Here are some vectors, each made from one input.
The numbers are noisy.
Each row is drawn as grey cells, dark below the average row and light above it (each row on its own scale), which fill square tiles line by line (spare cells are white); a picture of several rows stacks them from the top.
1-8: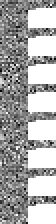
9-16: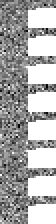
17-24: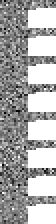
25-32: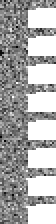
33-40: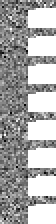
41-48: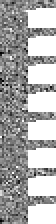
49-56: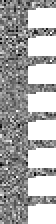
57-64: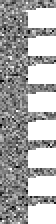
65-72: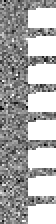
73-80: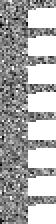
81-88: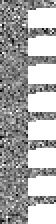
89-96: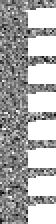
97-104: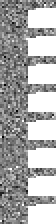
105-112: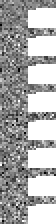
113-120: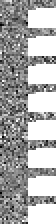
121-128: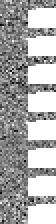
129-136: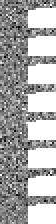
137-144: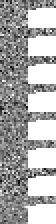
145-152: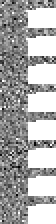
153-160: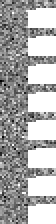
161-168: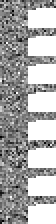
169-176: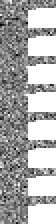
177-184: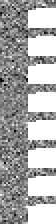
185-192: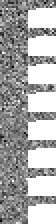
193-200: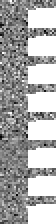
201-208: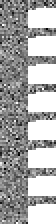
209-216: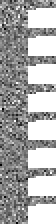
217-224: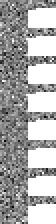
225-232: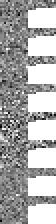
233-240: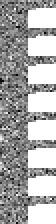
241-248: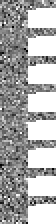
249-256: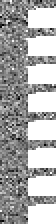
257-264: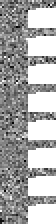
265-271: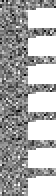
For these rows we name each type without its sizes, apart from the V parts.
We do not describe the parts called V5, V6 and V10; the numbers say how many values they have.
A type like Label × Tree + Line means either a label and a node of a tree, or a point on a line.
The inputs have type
((Circle + V5) × V10 + Label × Line) × V6.
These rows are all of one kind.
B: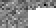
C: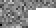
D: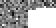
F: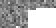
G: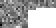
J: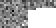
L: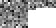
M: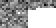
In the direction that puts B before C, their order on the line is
B, D, J, M, G, F, L, C.
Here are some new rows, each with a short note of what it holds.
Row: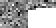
a point on a circle, a value of V6 and a value of V10
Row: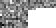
a value of V5, a value of V6 and a value of V10
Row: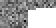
a point on a circle, a value of V6 and a value of V10
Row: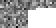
a value of V5, a value of V6 and a value of V10
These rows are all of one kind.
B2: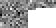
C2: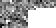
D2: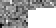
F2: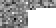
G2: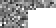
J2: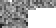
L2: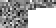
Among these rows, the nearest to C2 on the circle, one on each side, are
D2 and J2.
